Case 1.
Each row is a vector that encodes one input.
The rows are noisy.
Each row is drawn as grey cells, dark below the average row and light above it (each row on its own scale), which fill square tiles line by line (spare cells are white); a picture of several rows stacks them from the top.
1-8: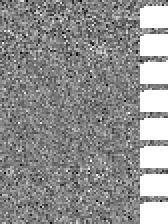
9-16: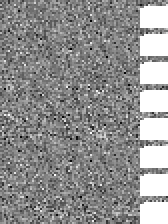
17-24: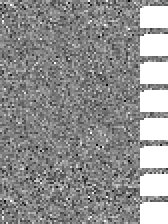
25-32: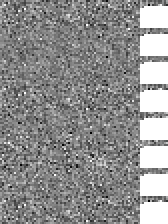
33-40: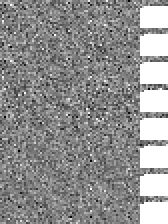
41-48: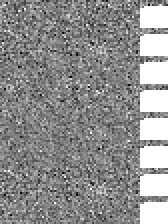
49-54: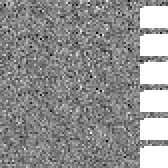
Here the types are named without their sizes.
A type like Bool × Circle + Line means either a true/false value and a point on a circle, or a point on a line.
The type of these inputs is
Circle + Unit.
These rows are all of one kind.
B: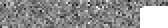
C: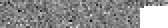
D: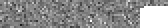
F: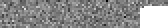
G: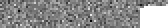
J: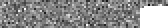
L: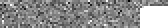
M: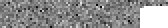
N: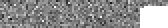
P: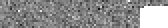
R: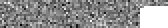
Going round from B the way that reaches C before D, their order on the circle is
B, M, C, G, N, F, J, P, D, R, L.
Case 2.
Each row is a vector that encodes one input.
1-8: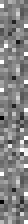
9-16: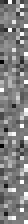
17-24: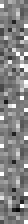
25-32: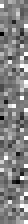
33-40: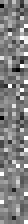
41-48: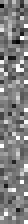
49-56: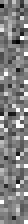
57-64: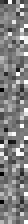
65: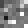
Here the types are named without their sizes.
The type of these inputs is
Label.
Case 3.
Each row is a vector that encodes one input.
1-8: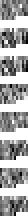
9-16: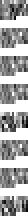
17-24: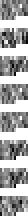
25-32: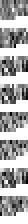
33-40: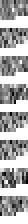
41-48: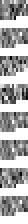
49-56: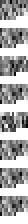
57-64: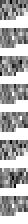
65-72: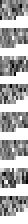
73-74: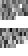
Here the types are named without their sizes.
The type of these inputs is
Line.
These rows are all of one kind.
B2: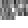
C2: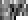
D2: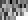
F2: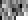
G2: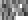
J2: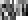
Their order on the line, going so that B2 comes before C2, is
B2, G2, J2, C2, F2, D2.
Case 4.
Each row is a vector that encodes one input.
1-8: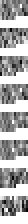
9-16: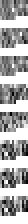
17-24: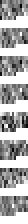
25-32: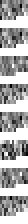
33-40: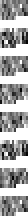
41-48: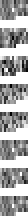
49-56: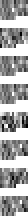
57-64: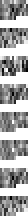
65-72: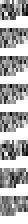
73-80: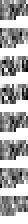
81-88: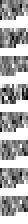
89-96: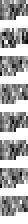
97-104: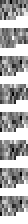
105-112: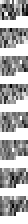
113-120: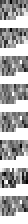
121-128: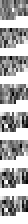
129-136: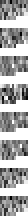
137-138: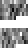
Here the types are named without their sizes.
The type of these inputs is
Line.
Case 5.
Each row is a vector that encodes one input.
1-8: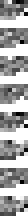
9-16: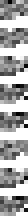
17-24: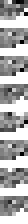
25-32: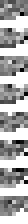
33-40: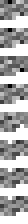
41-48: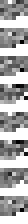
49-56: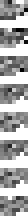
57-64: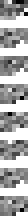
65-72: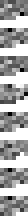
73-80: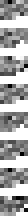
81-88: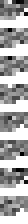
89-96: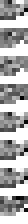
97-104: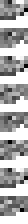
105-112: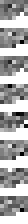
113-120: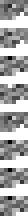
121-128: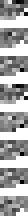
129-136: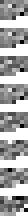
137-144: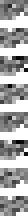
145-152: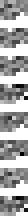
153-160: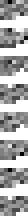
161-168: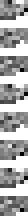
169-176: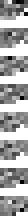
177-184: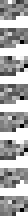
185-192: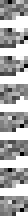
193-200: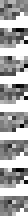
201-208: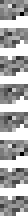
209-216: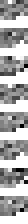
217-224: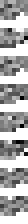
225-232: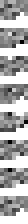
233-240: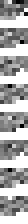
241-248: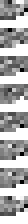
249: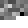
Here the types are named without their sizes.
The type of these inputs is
Bool × Bool × Bool.
